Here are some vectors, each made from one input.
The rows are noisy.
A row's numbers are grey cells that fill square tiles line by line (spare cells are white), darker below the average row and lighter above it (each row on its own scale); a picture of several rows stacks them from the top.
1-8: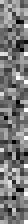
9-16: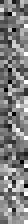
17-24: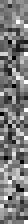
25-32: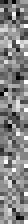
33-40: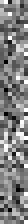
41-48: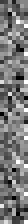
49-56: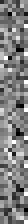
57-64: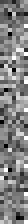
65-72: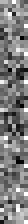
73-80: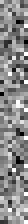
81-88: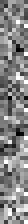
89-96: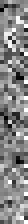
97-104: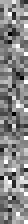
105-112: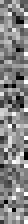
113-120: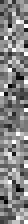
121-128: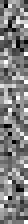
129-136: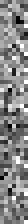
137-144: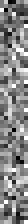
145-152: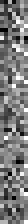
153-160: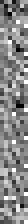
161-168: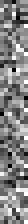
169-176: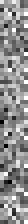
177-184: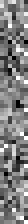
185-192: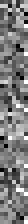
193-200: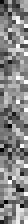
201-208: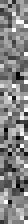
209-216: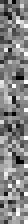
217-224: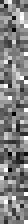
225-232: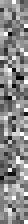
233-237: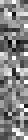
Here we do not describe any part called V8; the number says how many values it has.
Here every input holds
a list of up to two items, each one of 6 labels and a value of V8.
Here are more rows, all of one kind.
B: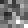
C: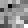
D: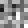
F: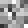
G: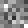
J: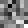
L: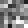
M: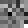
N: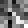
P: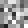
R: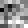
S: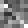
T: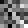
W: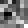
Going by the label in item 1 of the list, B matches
G, L, S and W.
